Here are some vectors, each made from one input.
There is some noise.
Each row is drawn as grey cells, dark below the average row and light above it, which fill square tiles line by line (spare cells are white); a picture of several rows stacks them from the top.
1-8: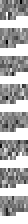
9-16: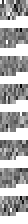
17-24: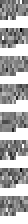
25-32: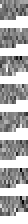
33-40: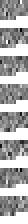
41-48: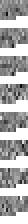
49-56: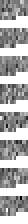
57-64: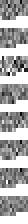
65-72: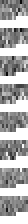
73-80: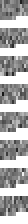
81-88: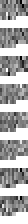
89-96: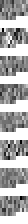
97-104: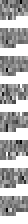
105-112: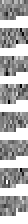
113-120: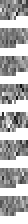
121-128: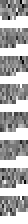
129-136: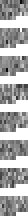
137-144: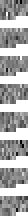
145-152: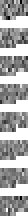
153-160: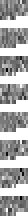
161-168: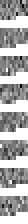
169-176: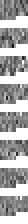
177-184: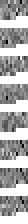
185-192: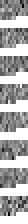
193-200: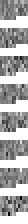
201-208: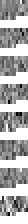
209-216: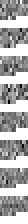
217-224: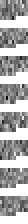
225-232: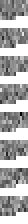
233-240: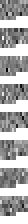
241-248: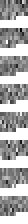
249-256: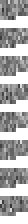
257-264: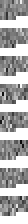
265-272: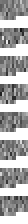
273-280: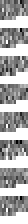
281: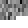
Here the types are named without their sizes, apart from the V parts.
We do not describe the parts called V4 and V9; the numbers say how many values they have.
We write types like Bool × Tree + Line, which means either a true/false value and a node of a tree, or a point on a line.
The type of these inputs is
Bool × Bool × Bool × Bool × (Tree × V4 + V9) + Unit.
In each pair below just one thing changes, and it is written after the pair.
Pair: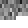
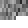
one of the four true/false values
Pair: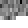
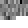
the node of the tree
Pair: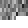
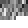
the value of V4
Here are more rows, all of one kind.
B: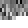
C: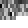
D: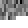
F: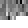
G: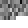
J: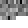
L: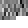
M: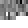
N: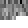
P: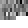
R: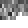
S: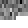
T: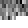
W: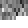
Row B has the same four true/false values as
F, M, P and T.
